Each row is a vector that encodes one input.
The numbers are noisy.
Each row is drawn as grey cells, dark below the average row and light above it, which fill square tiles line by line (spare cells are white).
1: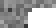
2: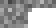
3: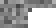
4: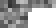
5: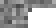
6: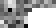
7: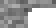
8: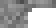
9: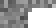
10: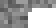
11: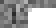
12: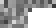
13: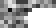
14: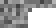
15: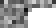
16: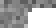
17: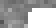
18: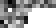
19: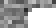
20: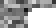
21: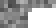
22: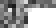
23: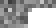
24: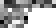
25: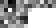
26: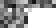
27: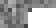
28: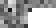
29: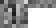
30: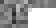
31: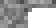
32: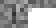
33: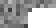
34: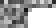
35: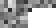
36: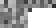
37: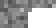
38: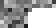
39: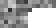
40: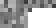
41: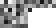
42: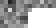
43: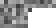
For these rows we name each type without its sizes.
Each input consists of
a list of points on a line.
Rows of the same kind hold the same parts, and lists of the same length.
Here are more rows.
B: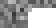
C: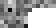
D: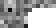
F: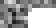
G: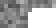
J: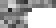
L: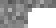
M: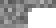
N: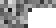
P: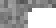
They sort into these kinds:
B, F
C, D, G, N
J, L, M, P

